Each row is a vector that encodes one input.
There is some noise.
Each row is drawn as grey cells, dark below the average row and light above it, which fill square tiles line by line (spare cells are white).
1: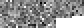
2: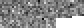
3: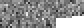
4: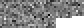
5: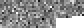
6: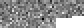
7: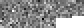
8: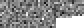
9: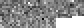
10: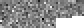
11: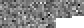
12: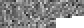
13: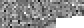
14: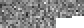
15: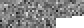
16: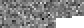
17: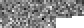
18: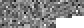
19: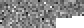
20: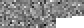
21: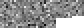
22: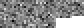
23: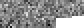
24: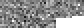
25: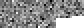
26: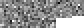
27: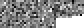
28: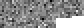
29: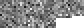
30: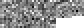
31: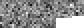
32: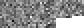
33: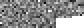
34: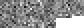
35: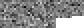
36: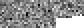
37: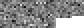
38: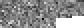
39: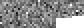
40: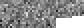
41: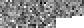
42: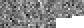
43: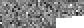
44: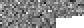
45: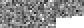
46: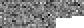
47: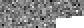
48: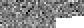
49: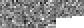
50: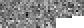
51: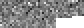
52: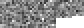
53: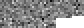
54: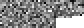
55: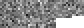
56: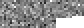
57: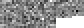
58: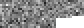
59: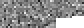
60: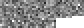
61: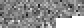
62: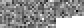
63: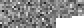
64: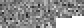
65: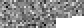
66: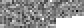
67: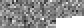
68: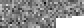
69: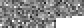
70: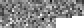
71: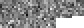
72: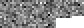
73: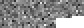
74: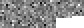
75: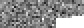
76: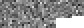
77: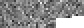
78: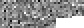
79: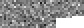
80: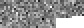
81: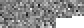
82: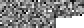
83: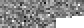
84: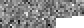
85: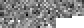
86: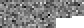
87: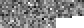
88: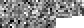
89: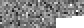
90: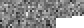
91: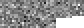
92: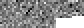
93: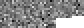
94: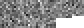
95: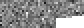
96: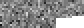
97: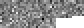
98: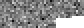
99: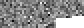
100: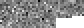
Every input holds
a true/false value, together with either a node of a 9-node tree, or a node of a 10-node tree.
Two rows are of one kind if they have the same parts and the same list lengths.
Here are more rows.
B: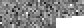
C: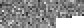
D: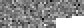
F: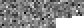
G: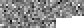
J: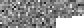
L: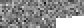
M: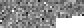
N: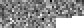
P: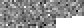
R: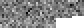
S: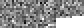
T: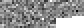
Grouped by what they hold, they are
B, G, J, L, P, S, T
C, D, F, M, N, R

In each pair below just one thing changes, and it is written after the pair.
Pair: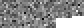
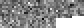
the true/false value
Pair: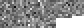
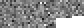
the node of the tree
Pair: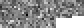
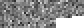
the true/false value
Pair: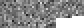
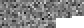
the node of the tree
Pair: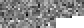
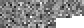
the true/false value
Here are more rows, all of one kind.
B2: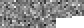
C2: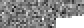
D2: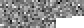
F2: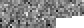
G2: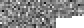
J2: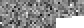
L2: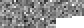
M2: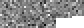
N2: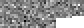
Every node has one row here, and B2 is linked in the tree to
F2, J2, L2, M2 and N2.
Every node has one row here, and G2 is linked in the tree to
M2.
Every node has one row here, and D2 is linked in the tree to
N2.
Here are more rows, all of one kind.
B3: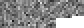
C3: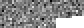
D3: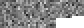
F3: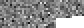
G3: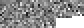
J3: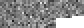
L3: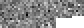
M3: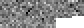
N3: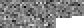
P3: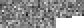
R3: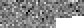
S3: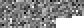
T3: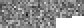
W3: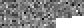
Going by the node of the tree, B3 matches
D3, J3, P3 and T3.
